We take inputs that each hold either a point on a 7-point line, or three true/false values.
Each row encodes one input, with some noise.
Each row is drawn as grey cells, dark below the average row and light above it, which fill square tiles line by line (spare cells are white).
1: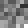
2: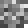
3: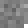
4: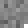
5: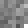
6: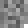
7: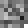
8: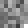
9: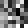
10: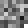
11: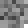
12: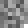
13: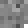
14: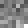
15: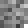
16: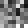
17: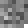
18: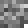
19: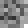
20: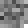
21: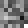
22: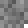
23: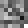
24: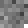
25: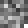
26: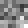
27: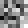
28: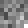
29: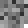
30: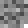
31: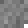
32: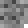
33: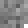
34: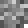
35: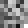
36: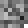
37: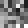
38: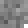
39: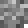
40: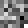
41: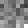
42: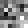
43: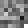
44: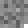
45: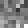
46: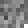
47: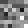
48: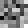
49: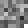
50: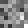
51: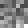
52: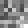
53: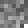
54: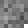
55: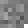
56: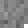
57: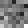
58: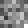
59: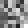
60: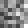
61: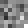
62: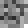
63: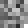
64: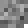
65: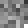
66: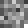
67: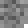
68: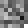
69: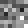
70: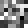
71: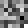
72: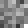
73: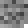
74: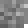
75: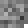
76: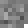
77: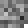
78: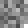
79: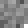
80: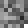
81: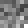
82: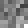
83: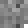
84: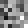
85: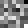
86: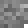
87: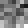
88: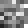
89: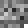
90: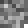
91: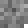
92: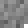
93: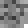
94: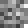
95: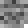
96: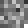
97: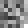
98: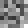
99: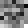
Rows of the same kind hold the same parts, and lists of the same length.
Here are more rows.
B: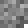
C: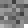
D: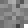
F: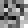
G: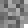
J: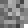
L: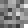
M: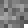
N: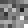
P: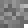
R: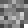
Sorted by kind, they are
B, C, D, F, G, J, L, M, P
N, R

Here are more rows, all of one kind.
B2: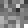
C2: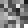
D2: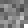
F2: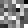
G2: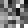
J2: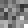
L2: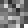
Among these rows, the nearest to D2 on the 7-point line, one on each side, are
J2 and L2.
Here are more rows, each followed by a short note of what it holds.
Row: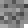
three true/false values
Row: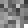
a point on a 7-point line
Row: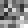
a point on a 7-point line
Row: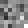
a point on a 7-point line
